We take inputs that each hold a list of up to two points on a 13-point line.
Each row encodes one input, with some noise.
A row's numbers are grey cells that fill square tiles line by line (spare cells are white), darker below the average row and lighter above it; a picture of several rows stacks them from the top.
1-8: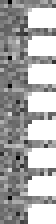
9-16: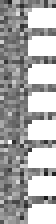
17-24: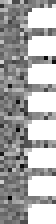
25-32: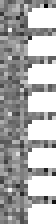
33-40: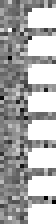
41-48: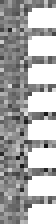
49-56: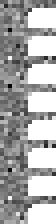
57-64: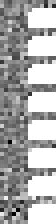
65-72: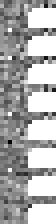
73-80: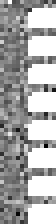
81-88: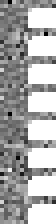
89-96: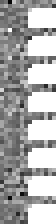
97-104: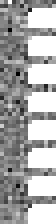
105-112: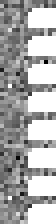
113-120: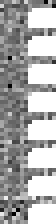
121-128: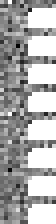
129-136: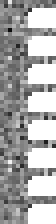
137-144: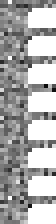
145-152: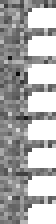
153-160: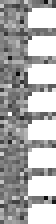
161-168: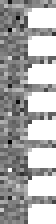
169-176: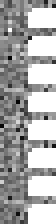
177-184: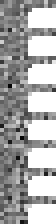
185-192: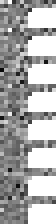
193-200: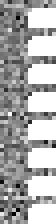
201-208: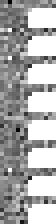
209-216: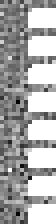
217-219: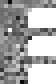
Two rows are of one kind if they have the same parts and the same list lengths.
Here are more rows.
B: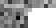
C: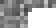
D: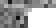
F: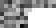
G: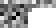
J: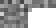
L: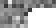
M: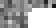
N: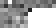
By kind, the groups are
B, C, D, J
F, L, M, N
G

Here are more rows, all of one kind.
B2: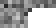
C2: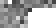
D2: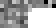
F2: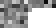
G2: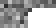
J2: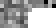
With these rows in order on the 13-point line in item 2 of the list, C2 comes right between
G2 and J2.
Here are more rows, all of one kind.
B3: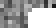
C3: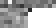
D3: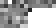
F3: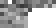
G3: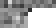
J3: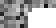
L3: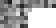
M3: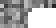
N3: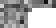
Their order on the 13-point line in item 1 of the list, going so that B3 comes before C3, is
J3, B3, L3, M3, N3, G3, C3, F3, D3.
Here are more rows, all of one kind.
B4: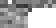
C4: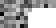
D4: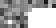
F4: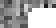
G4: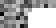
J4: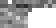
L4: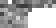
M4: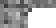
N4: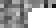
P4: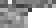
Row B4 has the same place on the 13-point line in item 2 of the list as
C4 and G4.
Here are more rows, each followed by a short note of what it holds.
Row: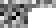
the empty list
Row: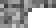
a list of two items
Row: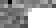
a list of one item
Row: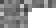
a list of one item
